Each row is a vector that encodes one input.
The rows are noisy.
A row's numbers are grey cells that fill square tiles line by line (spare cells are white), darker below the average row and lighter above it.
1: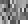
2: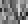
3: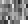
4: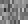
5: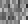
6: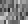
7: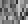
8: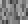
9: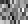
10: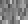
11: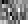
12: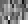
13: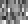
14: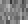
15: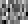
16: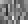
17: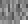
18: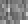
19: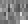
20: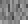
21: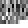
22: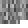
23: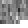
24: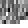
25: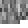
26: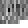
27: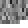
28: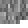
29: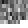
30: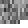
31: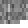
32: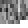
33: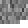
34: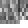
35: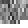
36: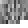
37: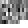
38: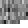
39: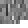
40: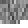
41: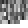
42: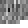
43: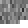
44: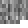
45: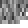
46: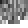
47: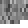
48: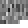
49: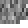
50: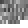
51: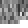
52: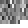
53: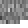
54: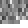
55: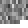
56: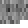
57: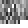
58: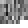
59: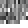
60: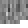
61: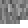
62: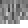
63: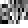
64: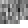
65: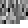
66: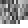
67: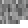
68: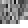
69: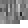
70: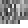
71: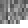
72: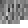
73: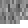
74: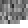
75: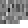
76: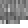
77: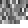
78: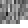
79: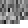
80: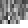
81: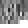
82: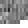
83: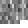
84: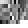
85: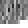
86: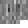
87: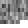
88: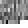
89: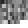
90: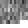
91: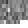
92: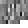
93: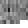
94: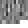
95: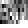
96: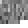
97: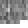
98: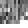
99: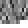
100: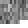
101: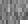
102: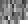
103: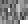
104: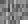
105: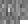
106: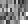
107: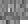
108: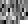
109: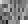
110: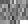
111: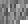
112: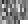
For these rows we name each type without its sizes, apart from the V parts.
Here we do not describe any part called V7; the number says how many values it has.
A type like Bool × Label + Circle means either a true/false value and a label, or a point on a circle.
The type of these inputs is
Bool × (Tree + V7).
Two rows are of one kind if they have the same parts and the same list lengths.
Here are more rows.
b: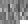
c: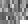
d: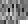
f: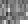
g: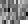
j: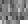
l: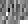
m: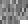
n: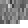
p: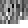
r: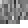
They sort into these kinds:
b, c, f, j, l, n, p
d, g, m, r

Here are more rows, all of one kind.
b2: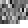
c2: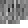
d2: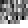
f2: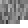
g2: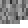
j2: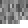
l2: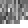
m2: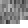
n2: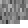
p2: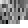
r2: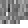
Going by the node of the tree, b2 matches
f2, j2 and l2.
